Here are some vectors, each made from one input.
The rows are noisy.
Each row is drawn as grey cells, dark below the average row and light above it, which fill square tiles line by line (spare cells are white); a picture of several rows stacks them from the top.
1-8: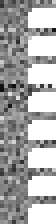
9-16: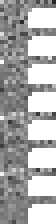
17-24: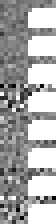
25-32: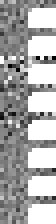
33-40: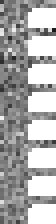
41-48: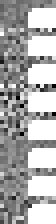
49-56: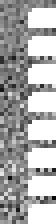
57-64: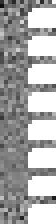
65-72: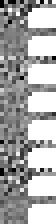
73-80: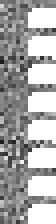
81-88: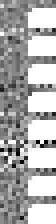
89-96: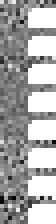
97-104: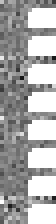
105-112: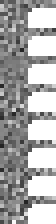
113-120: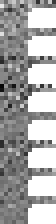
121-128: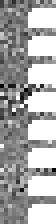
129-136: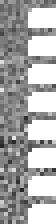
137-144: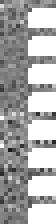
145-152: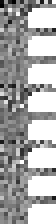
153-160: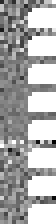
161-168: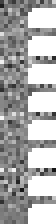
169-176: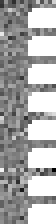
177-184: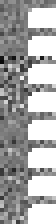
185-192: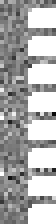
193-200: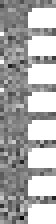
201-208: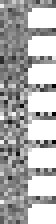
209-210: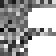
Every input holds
either one of 4 labels and a point on a 10-point line, or one of 9 labels.
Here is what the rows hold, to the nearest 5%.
About 65% of them hold one of 4 labels and a point on a 10-point line. The rest hold one of 9 labels.
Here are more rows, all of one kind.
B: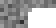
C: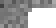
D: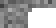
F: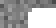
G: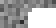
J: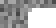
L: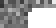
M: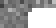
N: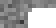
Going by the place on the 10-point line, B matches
C, L and N.
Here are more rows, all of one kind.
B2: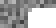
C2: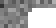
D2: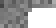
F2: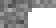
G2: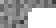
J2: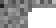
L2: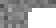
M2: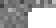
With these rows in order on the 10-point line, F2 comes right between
B2 and M2.
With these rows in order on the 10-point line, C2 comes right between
J2 and M2.
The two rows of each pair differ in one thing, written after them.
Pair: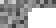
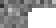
the place on the 10-point line
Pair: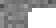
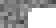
the place on the 10-point line
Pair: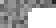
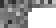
the place on the 10-point line
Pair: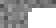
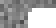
the label
